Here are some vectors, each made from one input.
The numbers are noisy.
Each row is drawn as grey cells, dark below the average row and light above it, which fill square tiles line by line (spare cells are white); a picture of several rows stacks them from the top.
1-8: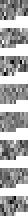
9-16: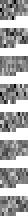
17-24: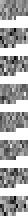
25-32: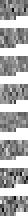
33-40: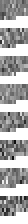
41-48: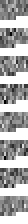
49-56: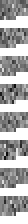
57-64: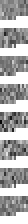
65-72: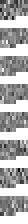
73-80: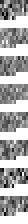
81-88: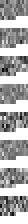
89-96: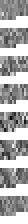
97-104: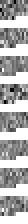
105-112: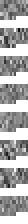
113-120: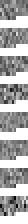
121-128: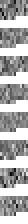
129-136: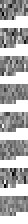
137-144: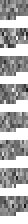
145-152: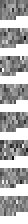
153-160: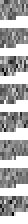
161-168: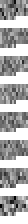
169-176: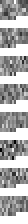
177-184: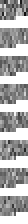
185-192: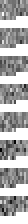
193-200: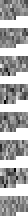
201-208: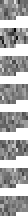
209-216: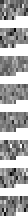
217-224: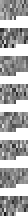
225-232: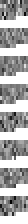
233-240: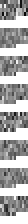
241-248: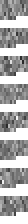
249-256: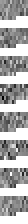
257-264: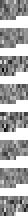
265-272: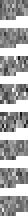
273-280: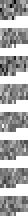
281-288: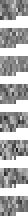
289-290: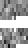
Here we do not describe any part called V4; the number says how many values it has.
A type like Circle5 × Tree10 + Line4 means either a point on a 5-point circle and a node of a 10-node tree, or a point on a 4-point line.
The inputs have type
Bool × Label5 + Circle9 × V4.
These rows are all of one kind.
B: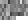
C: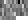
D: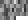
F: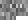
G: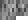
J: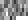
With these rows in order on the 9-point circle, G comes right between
B and J.
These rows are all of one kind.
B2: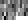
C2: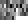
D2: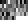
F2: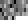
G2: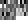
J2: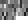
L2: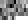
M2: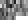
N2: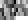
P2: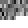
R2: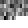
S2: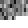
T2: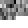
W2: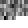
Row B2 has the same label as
J2, N2 and P2.
